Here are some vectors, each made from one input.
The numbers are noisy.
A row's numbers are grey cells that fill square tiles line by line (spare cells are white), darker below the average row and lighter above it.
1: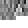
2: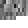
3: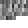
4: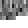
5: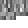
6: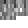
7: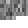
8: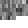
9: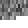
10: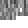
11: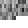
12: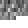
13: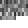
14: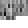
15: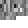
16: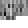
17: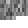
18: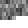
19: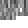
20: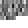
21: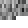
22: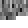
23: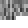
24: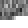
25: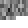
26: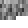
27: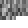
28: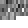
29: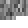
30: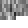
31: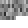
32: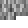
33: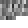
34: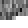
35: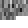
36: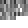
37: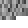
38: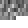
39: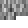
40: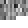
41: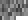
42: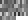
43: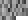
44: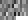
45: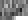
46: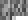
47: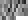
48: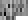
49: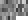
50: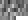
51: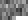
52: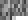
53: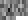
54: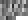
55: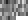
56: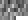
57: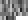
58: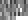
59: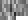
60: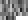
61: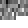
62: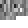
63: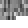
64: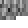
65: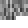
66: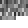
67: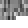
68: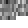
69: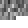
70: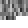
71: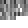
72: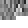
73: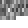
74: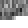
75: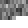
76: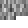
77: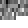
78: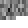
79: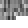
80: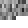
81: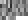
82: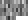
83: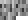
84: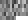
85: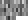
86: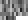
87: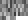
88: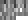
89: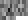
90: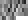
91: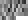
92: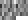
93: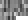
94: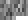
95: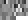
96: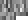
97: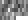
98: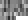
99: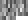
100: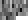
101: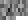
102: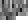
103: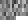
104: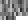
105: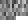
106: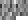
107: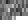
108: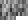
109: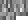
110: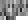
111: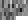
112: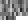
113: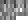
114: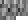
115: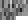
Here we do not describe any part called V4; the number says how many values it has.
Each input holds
a node of an 8-node tree, together with either a point on a 5-point line, or a value of V4.
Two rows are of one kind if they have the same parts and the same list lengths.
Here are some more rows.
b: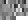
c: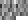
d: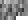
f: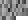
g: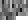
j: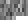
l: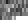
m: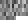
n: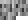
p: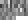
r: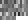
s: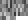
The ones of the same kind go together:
b, c, d, f, j, n, p, s
g, l, m, r

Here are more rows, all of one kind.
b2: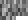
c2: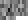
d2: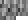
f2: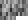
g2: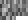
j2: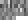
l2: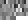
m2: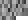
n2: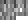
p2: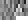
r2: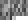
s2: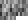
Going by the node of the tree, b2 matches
f2, g2, r2 and s2.
